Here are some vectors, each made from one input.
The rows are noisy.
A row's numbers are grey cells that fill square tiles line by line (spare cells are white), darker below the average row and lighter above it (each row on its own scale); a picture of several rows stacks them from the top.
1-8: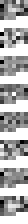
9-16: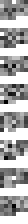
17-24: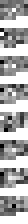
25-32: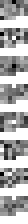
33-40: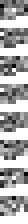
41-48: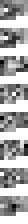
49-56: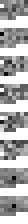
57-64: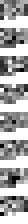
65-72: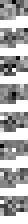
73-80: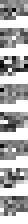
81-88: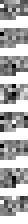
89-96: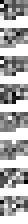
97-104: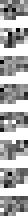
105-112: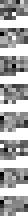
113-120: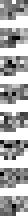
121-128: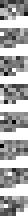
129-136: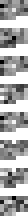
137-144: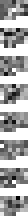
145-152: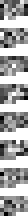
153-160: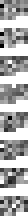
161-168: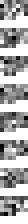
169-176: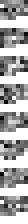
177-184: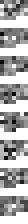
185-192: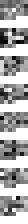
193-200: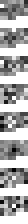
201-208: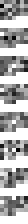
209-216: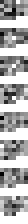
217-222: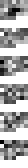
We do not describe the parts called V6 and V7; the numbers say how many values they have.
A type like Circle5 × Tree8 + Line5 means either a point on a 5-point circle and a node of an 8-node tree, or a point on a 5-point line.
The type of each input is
(Bool × Bool × Bool × Bool + V6) × (Line5 + V7).
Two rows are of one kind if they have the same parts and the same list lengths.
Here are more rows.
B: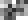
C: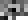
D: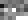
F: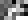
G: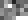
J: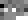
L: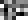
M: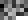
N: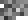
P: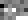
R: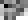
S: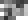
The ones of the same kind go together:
B, L, N, R
C, S
D, F, J, M, P
G

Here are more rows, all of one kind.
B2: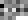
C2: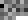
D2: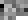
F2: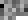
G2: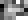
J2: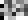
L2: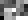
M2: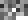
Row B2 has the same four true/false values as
C2 and M2.
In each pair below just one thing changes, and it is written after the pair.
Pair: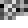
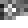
one of the four true/false values
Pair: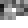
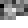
one of the four true/false values
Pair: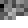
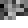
one of the four true/false values
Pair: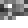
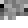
the place on the 5-point line
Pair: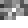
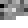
the place on the 5-point line
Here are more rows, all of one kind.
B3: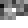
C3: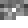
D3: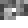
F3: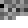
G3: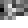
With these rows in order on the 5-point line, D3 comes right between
B3 and C3.
